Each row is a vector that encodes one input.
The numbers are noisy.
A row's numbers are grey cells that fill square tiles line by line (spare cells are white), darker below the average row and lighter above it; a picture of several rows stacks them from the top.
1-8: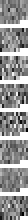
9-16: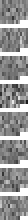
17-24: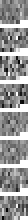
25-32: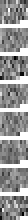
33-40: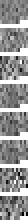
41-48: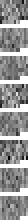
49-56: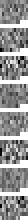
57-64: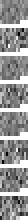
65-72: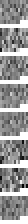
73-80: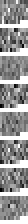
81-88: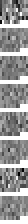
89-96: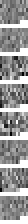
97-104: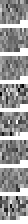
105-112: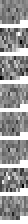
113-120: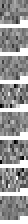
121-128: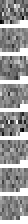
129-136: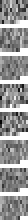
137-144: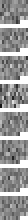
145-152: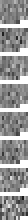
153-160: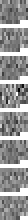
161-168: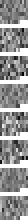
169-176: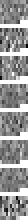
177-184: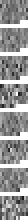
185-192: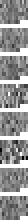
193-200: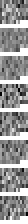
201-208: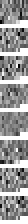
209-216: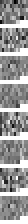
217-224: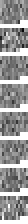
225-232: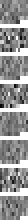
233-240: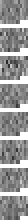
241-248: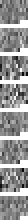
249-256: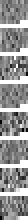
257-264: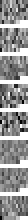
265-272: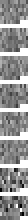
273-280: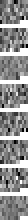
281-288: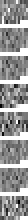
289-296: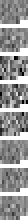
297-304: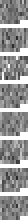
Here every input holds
either a point on a 7-point line and three true/false values, or a list of up to three items, each a point on each of two 5-point lines.
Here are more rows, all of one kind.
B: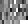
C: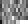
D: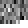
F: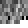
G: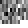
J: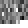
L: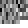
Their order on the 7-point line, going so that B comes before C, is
F, L, D, J, B, C, G.
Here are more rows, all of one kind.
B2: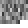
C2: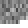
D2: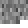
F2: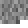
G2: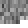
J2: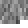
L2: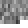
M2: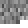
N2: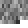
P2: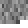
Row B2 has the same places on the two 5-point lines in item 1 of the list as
G2, M2 and P2.
